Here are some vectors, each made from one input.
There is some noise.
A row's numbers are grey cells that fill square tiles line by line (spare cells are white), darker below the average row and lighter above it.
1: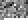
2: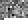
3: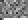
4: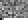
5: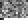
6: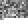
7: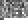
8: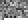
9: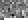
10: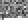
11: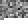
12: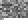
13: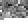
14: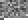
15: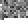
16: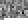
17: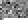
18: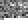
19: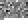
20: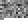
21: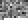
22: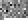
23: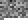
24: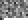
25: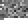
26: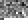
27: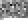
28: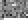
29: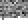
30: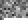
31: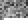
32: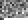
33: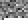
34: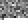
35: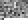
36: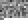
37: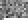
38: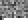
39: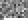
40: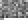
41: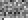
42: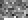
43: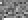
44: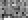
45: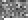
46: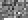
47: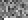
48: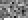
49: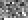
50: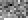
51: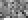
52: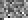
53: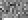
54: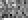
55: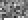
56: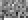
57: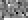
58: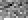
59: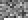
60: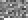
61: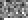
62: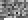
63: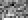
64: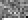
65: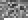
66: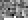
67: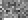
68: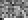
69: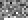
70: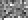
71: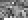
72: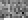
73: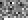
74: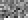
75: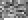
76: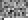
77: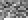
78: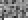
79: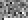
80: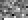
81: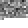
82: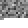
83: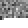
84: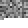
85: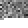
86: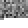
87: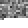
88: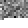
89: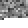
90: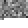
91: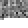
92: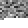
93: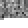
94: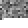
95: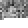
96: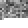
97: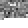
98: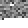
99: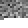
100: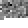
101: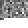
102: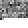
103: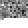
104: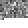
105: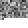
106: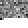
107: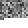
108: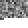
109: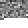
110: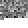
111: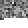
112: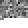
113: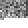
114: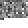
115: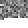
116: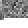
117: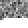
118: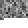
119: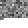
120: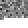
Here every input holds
a point on a 5-point line and a node of a 9-node tree, together with either a fixed value, or a node of a 9-node tree.
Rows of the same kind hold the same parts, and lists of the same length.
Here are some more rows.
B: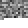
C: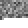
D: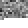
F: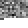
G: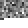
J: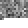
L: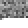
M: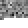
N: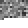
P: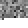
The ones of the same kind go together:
B, C, G, L, N
D, F, J, M, P

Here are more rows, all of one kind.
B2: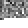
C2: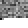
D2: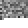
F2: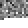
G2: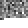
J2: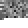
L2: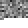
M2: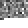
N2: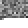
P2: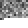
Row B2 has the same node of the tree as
F2, G2, M2 and P2.
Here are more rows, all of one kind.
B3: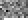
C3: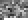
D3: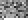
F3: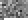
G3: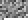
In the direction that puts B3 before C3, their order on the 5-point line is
B3, D3, F3, G3, C3.
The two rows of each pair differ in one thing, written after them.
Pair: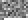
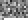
the place on the 5-point line
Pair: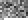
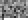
the node of one of the two trees
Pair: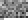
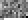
the place on the 5-point line
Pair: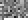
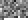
the node of one of the two trees
